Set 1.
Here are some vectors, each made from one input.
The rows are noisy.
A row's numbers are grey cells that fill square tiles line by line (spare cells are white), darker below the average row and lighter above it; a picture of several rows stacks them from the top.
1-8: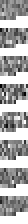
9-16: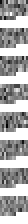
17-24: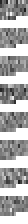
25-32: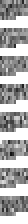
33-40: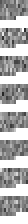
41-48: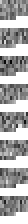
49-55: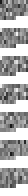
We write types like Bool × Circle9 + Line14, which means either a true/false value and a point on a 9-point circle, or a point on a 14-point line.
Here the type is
Tree8 × Tree8.
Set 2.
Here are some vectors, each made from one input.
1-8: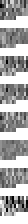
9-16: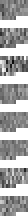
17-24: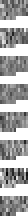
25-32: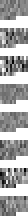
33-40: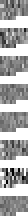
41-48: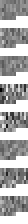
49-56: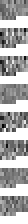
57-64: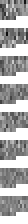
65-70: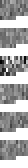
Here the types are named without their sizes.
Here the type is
List(Line).
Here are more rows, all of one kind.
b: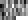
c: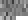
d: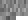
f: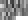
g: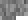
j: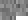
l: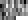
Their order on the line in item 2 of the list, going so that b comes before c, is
b, c, g, l, f, j, d.
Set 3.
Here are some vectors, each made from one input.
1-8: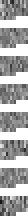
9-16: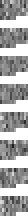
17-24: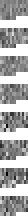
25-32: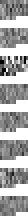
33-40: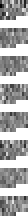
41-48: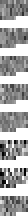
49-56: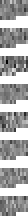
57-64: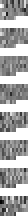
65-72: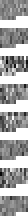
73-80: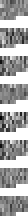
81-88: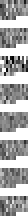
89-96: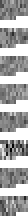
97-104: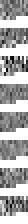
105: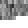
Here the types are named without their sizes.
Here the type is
List(Line).
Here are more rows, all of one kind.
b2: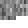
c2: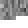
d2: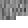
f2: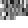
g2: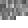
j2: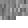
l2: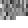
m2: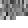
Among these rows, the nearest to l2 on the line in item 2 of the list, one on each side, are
f2 and g2.
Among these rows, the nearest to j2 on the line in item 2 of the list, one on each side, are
c2 and g2.
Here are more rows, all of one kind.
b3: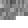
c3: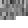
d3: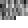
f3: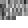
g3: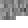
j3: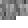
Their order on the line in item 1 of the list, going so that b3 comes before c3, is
g3, f3, b3, c3, j3, d3.
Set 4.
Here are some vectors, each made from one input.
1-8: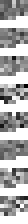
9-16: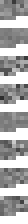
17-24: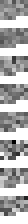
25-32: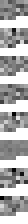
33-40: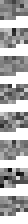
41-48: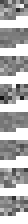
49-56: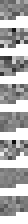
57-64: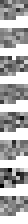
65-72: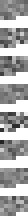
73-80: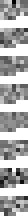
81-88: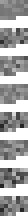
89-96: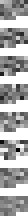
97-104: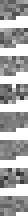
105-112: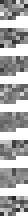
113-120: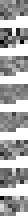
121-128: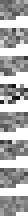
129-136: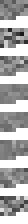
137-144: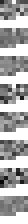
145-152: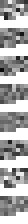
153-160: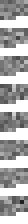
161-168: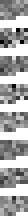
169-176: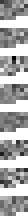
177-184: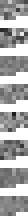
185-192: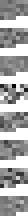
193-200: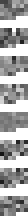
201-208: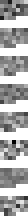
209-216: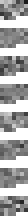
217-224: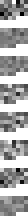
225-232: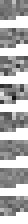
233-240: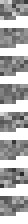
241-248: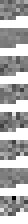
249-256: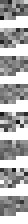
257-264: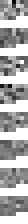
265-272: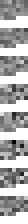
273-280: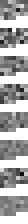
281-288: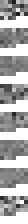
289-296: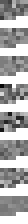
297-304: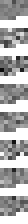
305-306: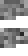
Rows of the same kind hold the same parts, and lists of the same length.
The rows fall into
2 kinds.
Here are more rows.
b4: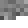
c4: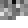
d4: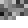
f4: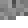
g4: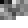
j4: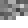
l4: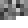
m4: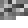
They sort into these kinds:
b4, d4, f4, g4, j4, l4, m4
c4

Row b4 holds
a point on a 13-point circle and a true/false value.
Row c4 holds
a true/false value.
